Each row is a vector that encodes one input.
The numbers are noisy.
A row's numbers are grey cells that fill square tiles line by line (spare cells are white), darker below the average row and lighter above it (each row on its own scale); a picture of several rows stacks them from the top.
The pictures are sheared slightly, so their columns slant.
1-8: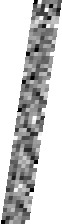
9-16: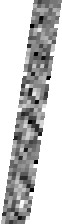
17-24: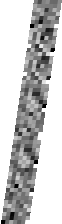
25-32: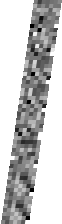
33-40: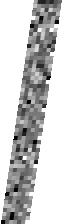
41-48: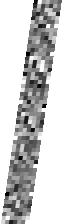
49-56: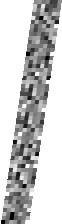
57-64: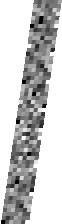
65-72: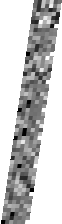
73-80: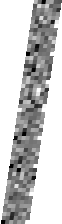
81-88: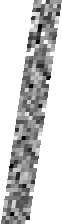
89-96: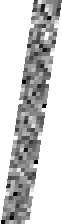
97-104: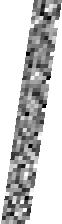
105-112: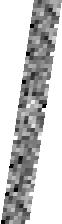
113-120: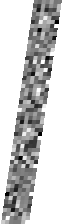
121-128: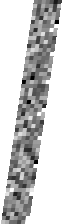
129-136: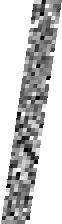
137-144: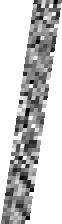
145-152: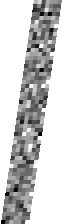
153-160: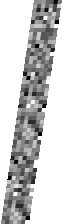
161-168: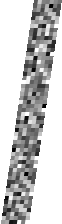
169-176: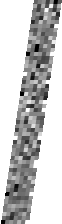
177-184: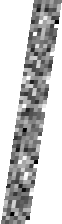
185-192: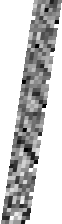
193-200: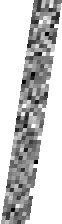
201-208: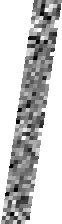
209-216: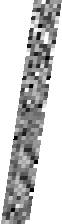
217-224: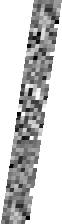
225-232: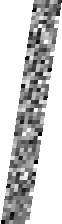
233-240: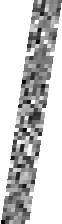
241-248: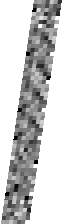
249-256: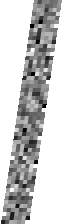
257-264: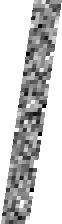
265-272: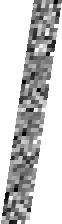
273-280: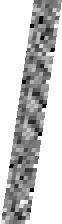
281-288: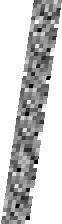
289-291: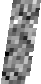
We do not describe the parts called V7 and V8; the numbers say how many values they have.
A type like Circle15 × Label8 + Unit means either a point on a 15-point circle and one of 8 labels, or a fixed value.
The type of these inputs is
List3(Line5) + V7 × V8.
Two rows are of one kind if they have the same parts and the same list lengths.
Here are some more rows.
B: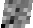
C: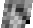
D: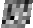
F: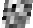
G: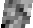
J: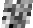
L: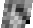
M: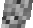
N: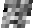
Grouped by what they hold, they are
B
C, G, L
D
F, J, M
N

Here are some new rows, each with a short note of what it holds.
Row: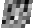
a list of two items
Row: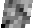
a list of one item
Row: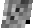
a list of three items
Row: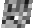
a list of two items
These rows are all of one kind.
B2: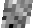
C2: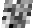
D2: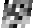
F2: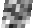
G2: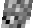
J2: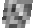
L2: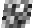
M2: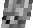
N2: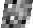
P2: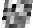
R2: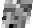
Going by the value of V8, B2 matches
C2, F2 and R2.
